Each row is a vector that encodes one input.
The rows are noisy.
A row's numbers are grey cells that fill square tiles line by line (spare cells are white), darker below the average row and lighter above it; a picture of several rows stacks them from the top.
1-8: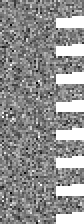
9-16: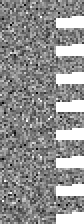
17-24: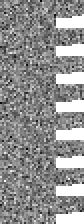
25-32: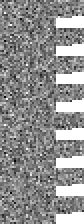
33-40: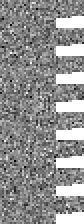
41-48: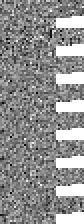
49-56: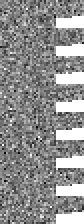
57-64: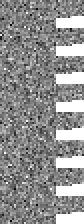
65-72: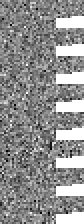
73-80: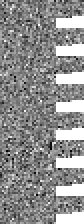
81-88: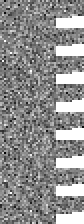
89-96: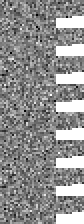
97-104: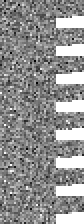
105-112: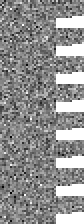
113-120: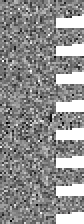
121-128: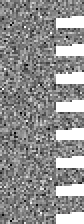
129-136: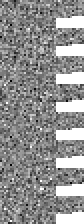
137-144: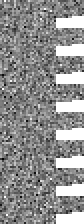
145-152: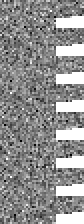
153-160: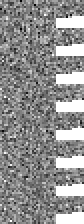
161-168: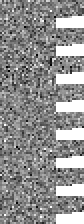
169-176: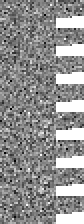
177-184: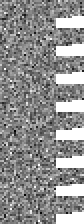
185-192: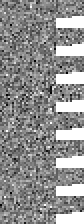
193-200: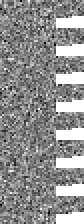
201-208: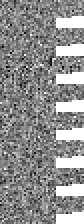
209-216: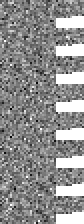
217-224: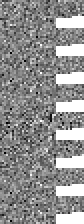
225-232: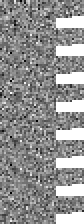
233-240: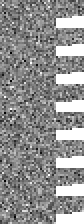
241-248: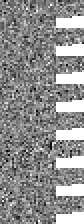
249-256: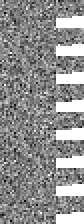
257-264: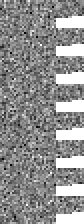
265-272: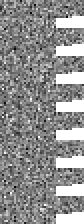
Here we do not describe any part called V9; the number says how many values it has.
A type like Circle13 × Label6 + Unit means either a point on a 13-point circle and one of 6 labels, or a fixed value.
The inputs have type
(Line5 + V9) × Line6 + List2(Line7).
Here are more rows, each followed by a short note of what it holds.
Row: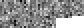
a point on a 5-point line and a point on a 6-point line
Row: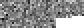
a list of two items
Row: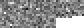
a list of two items
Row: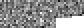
a point on a 5-point line and a point on a 6-point line
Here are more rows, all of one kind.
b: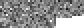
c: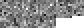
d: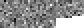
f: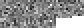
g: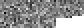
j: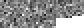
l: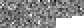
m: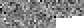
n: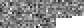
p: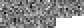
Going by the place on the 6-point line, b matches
f, g and p.
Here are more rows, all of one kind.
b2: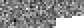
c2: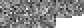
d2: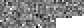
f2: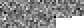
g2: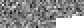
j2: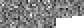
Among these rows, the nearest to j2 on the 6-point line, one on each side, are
c2 and f2.
